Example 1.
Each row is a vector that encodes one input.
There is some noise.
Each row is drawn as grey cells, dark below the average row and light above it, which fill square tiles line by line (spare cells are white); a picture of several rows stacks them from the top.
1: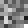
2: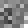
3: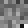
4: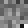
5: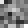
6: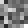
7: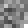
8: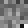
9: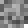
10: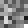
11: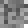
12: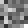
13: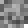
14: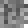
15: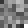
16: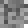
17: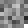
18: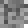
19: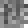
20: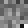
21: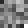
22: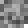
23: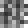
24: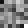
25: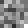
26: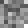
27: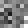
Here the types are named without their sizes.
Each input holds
a point on a line.
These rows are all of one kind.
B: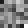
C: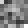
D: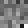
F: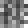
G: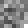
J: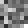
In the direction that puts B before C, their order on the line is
F, G, B, D, C, J.
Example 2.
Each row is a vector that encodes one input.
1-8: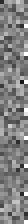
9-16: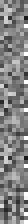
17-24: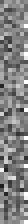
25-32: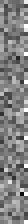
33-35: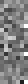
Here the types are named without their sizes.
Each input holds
a point on a line.
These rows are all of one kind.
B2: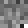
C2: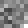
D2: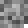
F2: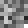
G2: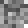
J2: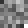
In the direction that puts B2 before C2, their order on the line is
F2, D2, B2, J2, C2, G2.
